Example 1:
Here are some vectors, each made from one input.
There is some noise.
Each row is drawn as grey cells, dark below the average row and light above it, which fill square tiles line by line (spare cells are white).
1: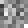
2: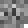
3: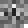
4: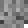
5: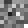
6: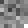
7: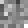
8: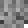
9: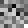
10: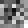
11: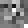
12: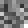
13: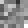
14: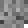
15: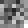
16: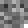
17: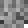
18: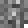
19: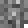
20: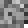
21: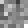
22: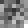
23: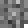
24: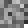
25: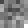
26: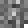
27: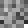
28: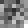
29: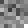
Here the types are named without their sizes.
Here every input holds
a label.
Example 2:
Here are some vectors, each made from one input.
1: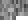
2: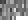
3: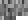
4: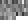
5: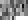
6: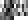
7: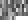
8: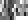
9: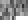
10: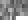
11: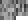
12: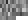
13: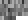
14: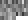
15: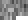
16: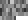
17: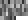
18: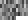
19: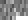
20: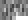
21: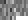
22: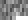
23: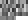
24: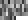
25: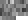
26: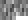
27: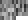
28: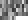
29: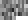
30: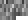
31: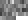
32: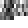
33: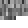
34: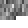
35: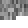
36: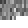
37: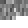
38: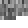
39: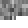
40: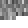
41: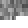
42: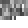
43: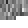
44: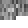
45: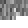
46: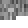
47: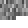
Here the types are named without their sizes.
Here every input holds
either a fixed value, or three true/false values.
